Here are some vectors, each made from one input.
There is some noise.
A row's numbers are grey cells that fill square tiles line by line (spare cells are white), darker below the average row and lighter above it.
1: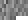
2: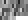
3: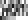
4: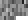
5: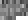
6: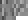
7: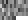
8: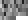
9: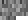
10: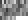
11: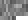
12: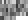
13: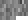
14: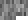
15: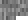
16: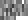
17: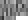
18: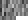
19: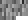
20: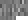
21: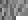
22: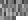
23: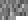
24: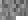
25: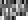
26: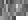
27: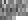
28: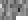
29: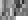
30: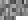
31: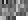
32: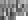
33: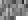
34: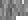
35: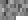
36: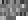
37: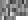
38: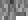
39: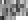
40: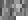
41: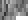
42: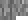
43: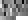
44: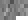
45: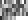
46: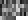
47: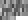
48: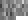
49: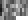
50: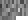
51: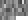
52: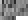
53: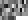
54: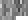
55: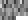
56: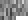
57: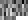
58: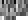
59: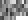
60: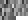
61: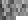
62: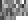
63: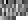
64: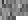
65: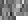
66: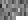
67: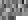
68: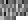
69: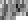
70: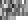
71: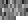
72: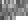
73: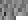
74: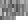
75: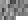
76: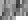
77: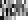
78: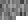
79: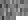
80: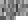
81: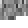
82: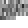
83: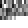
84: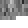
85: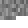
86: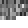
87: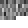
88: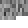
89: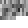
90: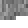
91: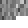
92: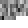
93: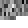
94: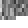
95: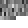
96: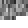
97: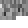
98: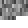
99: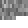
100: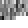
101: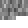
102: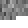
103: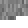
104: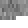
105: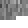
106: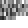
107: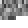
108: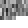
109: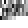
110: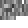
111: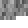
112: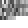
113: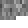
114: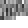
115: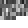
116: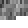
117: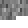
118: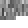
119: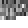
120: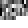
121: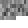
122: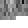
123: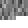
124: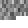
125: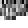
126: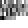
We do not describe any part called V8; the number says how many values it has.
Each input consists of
a point on a 7-point line, together with either a point on a 5-point circle, or a value of V8.
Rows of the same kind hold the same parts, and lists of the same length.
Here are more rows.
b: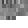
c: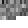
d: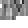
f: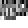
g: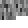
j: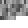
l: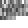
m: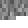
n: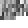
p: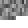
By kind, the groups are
b, c, f, g, l, m, p
d, j, n

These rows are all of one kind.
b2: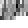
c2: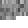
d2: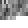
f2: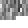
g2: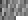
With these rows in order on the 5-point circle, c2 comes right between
b2 and d2.
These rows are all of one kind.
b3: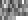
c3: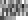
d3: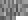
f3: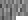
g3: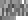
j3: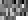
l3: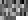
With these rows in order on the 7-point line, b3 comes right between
c3 and d3.
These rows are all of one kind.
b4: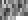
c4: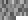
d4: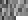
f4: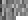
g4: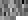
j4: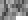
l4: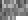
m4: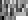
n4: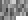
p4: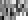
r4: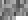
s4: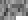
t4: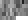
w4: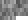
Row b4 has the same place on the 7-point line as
l4, t4 and w4.
